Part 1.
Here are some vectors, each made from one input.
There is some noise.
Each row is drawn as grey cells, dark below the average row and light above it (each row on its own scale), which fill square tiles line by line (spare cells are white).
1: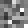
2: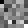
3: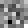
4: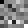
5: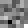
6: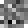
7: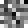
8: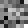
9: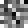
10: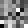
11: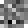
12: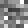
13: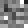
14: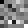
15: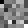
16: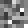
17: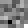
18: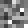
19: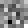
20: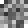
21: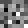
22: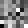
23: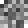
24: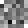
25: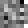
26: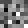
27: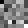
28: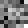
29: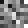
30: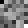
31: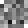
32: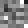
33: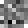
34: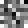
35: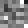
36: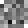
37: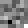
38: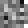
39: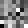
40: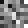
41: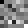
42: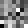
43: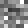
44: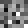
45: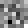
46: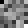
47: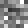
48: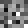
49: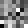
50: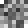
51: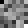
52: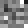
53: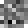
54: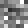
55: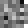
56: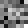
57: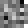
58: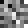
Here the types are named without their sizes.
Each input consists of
either a fixed value, or four true/false values.
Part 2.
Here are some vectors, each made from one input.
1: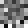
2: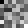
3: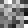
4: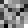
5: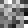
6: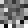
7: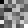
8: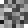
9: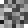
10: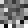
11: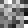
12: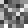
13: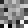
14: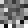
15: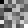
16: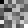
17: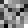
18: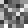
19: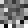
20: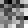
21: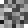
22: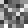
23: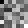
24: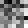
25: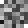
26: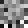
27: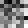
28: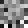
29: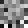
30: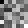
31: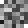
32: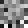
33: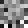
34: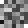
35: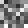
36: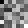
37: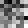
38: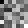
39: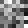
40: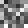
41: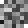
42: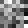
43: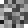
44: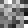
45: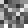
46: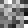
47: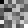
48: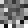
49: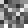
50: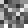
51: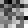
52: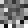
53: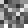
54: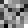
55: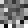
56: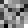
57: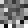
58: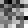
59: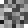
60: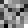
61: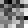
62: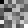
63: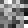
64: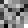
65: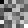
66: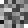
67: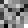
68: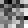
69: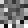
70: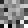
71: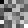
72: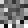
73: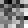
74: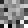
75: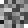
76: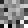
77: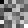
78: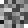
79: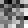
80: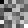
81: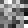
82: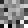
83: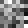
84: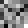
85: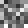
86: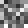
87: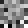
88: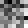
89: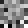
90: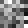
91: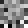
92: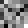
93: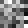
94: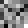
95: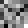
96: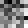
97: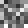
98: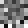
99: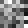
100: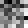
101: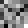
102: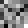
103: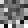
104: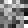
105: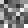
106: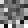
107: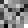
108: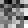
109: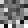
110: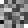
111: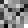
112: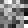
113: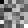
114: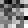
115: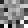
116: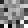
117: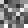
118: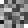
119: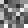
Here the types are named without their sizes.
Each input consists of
three true/false values.
